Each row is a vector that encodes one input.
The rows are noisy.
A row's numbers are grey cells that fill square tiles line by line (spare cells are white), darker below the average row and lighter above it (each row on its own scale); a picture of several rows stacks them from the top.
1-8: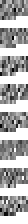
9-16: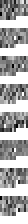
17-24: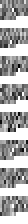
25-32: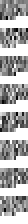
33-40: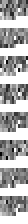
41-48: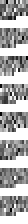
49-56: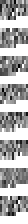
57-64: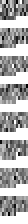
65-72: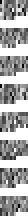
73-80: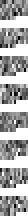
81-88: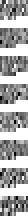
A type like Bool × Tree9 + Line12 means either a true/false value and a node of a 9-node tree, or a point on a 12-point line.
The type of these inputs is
Label7 × (Label7 + Line5).
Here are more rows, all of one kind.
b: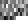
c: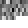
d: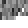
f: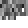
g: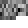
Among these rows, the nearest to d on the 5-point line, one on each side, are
c and f.
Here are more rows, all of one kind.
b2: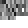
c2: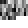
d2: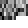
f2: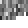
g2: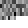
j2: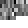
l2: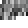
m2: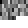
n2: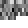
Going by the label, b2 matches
g2 and j2.
